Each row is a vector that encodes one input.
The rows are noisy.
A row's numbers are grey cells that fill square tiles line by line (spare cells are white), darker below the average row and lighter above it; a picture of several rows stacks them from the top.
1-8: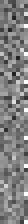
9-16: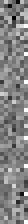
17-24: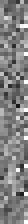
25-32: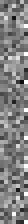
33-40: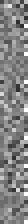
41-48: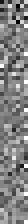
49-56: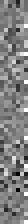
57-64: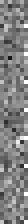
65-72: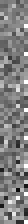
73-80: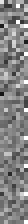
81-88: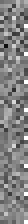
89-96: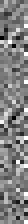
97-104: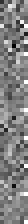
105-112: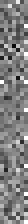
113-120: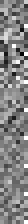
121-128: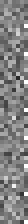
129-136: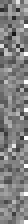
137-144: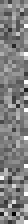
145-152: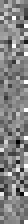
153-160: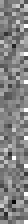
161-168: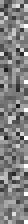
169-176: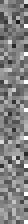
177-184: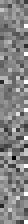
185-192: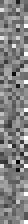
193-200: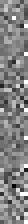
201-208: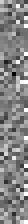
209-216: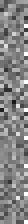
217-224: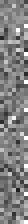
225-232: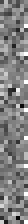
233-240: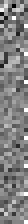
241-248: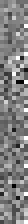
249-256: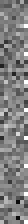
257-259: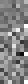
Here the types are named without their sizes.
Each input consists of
a point on a line and a true/false value, together with either a label, or a point on a line.
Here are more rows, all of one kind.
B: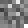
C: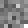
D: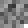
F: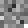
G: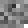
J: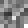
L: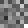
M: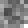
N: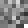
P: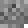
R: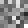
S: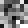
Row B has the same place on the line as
J, L, M and S.
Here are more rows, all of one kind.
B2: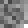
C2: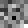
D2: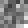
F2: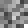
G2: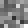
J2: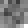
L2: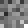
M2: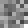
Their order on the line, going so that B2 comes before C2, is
M2, G2, B2, D2, C2, L2, F2, J2.
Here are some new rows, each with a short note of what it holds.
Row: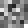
a point on each of two lines and a true/false value
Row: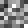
a point on each of two lines and a true/false value
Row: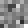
a label, a point on a line and a true/false value
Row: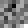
a label, a point on a line and a true/false value
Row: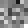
a point on each of two lines and a true/false value
